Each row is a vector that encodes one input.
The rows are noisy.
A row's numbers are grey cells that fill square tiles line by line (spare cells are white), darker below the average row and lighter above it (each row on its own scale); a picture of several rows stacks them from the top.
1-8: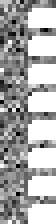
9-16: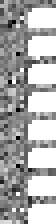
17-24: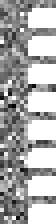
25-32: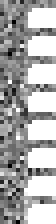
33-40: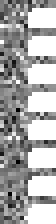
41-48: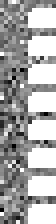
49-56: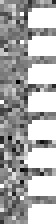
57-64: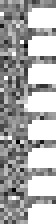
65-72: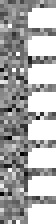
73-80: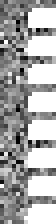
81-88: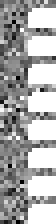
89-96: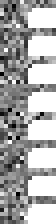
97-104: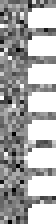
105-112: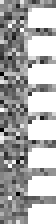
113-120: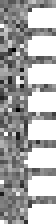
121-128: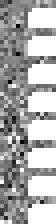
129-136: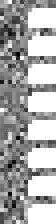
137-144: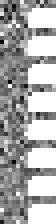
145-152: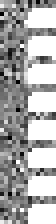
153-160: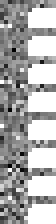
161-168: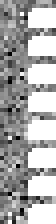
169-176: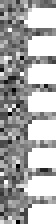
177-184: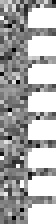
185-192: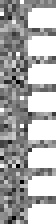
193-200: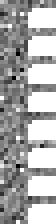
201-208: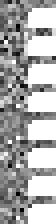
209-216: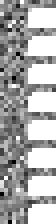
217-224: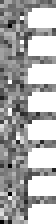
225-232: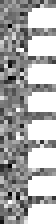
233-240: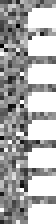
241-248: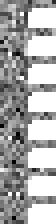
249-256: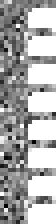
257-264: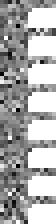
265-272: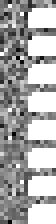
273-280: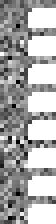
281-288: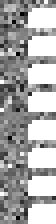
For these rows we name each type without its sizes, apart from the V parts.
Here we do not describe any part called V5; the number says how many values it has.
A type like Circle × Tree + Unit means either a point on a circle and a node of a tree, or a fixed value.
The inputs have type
List(Bool × V5).
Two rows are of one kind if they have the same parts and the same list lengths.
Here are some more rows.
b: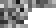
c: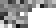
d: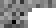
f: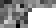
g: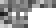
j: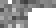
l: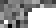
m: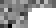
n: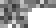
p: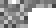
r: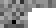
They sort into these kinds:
b, g, j, l, m
c, d, f, r
n
p

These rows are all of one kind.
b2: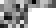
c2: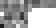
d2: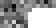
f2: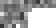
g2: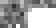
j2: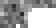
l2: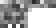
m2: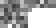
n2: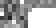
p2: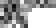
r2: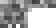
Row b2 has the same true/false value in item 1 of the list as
c2 and n2.
